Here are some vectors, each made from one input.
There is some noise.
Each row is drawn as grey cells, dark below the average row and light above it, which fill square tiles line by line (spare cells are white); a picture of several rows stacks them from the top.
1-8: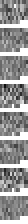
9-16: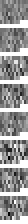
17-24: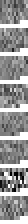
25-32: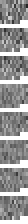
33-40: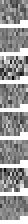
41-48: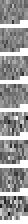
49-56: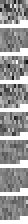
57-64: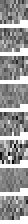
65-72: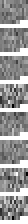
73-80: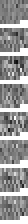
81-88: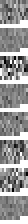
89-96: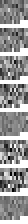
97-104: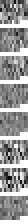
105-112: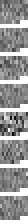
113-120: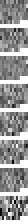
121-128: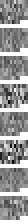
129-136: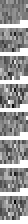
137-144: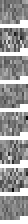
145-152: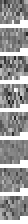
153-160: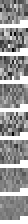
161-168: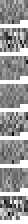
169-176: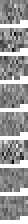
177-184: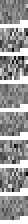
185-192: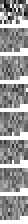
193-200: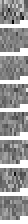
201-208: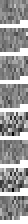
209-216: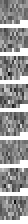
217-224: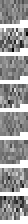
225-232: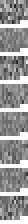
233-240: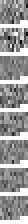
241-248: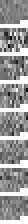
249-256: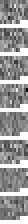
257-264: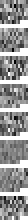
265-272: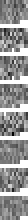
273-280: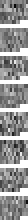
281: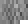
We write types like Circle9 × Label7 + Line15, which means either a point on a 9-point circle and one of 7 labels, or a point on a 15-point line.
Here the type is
List2(Line6).
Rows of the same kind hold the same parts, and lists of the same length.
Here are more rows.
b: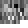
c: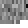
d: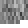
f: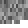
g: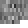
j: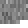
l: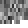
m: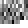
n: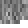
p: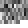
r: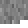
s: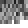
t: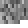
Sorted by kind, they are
b, g, j, m, s
c, d, f, l, n, r
p, t

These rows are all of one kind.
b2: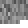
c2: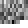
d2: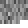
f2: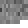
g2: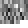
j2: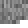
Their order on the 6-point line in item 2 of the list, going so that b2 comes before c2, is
g2, d2, b2, c2, j2, f2.
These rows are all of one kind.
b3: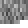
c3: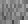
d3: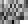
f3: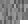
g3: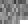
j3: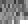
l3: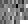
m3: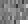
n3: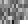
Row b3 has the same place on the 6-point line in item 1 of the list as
d3 and f3.
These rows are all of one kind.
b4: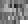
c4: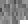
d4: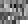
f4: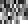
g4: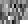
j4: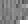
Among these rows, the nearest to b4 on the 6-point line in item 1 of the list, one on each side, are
d4 and f4.
